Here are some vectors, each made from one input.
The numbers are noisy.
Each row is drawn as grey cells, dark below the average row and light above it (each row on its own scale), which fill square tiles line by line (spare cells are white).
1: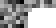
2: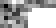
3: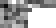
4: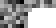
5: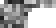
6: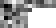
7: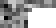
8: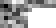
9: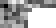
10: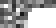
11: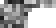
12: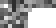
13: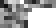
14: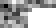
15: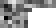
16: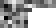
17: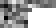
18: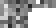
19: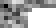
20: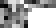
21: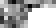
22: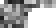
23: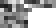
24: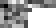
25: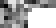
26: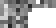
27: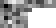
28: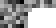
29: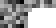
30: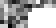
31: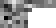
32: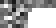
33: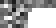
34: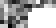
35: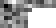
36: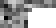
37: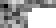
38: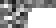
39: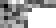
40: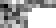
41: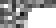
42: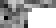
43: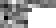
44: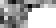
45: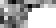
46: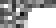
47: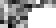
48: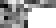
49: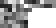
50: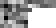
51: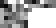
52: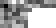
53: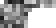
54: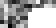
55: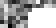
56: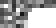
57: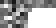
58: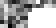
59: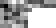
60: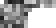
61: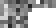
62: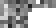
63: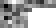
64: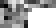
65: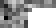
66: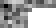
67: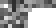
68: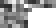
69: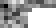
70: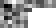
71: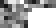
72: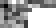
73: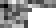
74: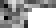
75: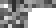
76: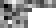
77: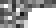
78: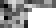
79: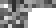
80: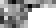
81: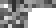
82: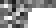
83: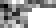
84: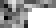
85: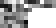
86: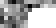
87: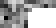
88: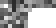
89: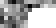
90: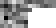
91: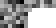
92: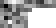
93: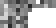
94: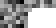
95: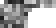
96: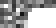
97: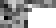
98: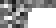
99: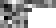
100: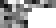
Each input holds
either a point on an 8-point line, or a point on a 13-point line.
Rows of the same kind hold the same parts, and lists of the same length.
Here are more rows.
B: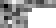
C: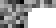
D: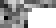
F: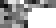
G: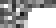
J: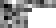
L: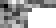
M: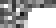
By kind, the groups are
B, D, F, J, L
C, G, M

